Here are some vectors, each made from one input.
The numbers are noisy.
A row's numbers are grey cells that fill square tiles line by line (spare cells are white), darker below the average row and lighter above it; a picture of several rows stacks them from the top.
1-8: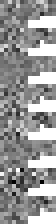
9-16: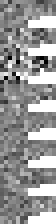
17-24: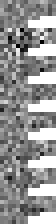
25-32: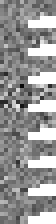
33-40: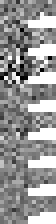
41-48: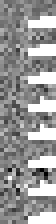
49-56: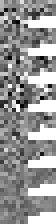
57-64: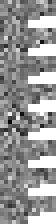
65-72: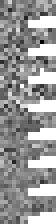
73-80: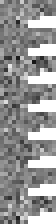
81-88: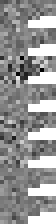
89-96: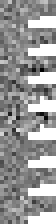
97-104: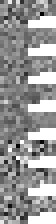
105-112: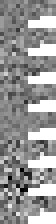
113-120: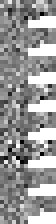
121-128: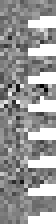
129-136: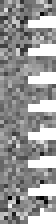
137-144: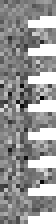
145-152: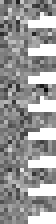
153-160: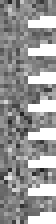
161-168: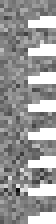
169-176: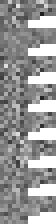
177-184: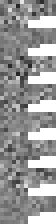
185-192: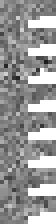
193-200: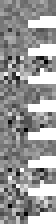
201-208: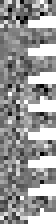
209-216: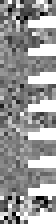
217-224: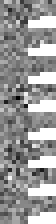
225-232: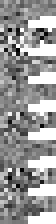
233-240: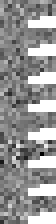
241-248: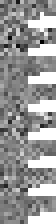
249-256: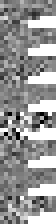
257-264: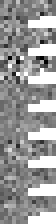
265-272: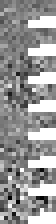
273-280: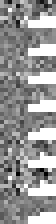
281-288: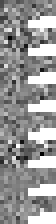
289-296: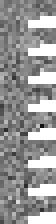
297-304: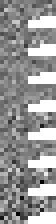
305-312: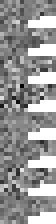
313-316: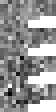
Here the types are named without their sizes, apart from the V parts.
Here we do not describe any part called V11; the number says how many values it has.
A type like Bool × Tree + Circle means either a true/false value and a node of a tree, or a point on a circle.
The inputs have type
Bool × (Line + V11).
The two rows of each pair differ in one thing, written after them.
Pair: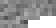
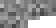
the value of V11
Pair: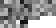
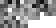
the true/false value
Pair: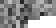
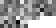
the true/false value
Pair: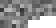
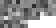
the true/false value
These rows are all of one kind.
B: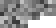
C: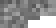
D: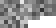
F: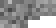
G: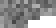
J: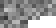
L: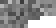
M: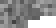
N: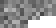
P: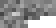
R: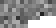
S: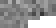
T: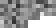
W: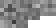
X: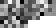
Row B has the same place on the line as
F, L, N and S.
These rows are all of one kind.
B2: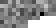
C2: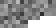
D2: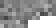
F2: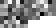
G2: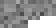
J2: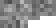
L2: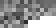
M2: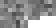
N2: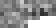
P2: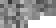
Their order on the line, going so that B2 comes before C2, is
J2, B2, M2, G2, C2, N2, F2, P2, L2, D2.
